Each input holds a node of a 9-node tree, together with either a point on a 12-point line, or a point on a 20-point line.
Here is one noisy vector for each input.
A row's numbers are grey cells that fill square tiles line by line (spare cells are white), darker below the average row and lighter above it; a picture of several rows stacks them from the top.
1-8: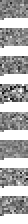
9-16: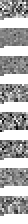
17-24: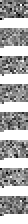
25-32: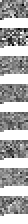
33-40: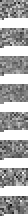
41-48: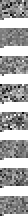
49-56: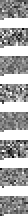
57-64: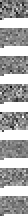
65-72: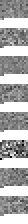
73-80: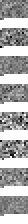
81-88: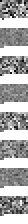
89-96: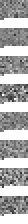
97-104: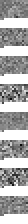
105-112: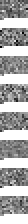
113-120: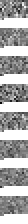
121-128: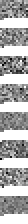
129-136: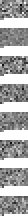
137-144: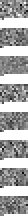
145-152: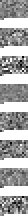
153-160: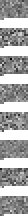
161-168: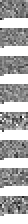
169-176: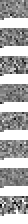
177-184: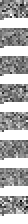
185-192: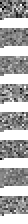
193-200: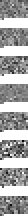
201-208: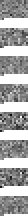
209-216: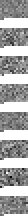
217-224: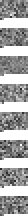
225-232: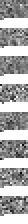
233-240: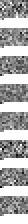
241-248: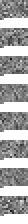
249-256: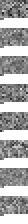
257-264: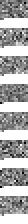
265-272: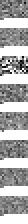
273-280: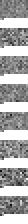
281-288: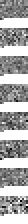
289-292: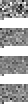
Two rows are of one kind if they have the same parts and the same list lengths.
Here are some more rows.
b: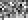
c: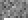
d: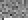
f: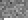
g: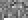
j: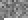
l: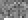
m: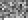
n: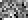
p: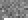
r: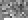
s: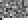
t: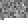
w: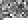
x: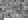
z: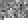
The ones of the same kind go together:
b, c, d, f, l, m, n, p, r, t, w, x, z
g, j, s

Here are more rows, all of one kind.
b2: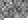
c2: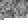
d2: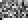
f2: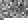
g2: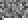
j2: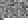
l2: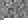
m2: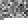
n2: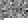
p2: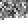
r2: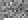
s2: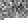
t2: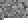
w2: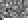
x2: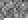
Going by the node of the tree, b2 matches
f2, l2, r2 and s2.
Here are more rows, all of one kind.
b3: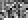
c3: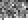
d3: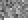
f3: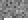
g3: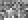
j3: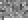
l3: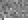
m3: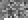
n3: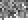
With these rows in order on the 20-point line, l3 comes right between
c3 and g3.
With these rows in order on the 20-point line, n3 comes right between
b3 and c3.
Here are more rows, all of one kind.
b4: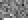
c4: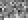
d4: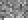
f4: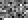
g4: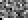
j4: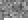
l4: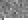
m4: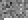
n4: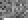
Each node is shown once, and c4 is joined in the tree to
g4 and n4.
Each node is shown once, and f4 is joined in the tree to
d4 and n4.
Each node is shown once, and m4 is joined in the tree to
b4.
